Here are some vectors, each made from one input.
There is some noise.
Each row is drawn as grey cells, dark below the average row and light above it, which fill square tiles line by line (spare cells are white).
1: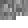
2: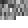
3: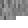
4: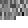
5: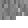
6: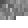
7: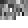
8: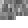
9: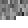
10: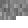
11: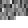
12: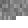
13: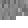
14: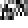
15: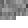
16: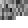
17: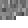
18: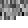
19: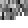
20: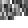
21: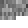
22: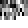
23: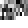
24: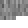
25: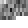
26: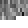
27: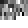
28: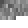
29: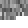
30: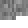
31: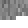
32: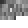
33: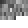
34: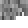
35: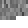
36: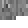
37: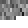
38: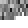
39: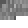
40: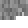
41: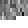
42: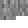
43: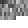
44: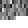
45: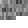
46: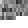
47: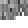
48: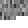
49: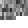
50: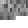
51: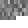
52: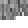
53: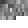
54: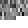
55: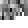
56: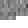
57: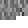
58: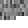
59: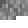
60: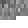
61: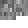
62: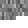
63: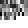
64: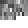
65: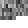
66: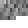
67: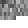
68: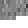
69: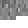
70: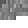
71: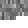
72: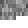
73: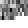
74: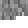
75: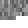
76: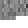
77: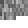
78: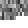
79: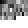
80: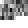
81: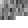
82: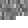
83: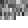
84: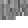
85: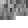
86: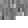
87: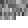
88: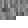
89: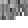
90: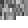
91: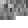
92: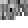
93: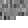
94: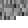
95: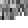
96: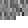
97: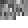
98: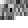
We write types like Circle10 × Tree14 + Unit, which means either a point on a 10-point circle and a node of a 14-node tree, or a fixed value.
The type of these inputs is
List2(Circle6).
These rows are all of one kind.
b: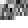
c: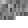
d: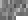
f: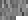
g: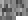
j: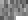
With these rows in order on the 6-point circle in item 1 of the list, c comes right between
b and d.
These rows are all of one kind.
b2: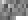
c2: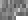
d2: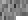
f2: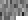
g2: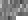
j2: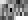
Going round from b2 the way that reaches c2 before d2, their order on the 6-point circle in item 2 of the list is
b2, f2, c2, g2, j2, d2.
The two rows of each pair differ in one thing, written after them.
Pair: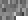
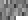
the place on the 6-point circle in item 1 of the list
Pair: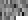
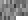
the place on the 6-point circle in item 1 of the list
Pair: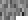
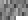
the place on the 6-point circle in item 2 of the list
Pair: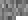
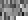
the place on the 6-point circle in item 1 of the list
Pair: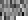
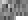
the place on the 6-point circle in item 2 of the list
